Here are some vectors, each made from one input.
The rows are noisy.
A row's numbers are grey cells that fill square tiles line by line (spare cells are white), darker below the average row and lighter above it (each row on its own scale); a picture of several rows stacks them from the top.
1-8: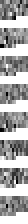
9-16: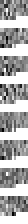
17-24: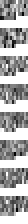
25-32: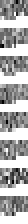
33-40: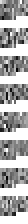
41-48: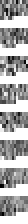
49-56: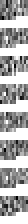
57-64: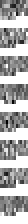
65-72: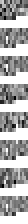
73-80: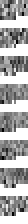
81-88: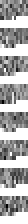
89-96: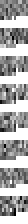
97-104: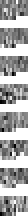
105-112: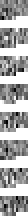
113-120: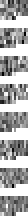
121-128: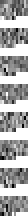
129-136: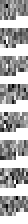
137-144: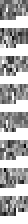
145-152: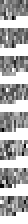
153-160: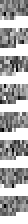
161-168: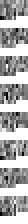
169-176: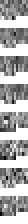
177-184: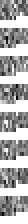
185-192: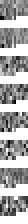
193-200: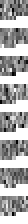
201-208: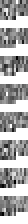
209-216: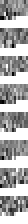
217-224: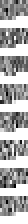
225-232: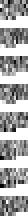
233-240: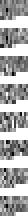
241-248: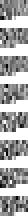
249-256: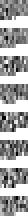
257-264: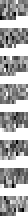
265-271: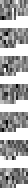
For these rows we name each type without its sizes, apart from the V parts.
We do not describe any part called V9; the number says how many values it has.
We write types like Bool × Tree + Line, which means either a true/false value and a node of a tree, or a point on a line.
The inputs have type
(Bool × Bool × Bool × Bool + Line) × V9.
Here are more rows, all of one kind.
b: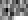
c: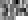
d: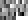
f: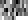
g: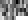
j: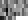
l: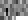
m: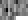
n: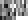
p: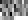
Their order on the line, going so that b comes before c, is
p, b, m, j, g, f, c, l, d, n.
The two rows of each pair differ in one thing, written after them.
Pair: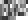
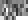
one of the four true/false values
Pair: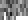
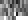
one of the four true/false values
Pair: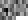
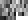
one of the four true/false values
